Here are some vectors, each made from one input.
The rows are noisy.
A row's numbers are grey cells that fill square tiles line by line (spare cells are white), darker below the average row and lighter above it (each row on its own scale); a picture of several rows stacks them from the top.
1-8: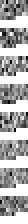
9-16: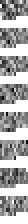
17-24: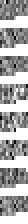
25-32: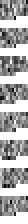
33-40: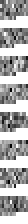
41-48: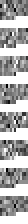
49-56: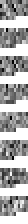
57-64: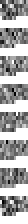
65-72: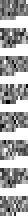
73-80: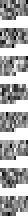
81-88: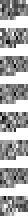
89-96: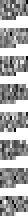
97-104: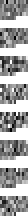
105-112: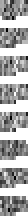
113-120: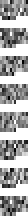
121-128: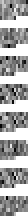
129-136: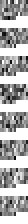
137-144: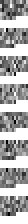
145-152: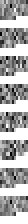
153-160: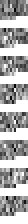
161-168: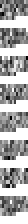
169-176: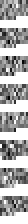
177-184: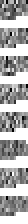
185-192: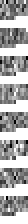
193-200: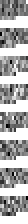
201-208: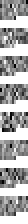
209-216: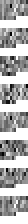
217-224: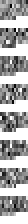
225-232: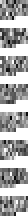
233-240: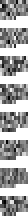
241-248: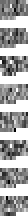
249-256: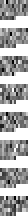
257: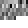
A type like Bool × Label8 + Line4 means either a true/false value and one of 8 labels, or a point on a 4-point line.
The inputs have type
List2(Line8).
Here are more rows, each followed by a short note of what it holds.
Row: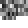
a list of one item
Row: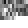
the empty list
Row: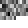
a list of one item
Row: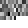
a list of one item
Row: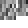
a list of two items
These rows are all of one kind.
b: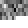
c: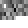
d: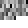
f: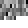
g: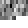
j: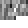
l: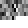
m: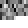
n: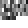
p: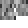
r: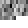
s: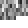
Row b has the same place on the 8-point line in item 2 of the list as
c, g and r.
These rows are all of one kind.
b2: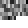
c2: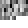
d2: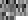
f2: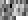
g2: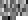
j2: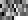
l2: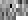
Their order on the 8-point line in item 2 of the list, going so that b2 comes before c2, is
d2, b2, g2, j2, l2, c2, f2.
